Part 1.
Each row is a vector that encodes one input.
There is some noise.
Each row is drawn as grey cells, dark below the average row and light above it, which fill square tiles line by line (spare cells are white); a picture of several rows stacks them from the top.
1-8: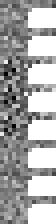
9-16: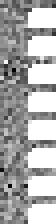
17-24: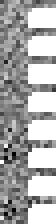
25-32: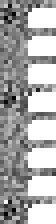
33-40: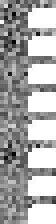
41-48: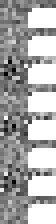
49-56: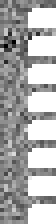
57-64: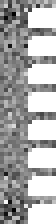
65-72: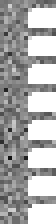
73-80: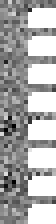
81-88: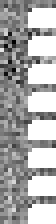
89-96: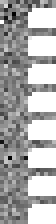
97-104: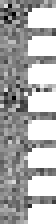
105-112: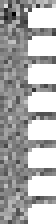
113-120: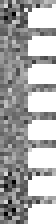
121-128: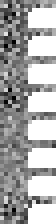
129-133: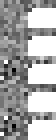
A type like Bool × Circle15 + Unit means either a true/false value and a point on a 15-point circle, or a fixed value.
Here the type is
Bool × Bool × Bool × Bool + Line8 × Line8 + Unit.
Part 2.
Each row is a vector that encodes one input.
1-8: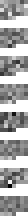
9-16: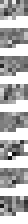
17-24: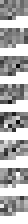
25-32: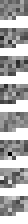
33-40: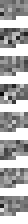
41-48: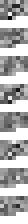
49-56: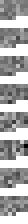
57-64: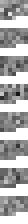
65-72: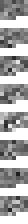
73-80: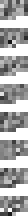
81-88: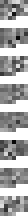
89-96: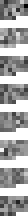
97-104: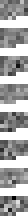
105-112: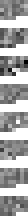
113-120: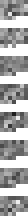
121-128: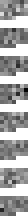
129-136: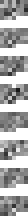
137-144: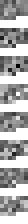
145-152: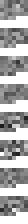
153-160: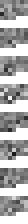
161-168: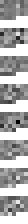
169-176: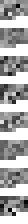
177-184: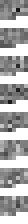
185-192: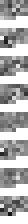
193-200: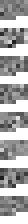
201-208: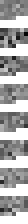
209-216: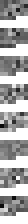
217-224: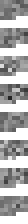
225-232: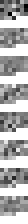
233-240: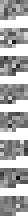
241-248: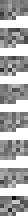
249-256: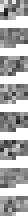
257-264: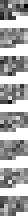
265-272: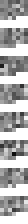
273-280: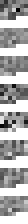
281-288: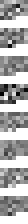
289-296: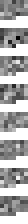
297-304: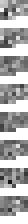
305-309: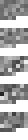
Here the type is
(Bool × Bool × Bool + Unit) × Line8.
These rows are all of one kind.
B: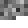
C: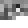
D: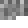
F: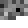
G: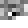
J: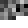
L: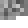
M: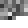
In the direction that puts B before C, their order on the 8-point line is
B, C, G, F, M, D, L, J.
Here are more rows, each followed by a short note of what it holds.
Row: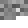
a point on an 8-point line
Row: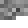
a point on an 8-point line and three true/false values
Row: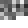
a point on an 8-point line
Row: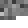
a point on an 8-point line and three true/false values
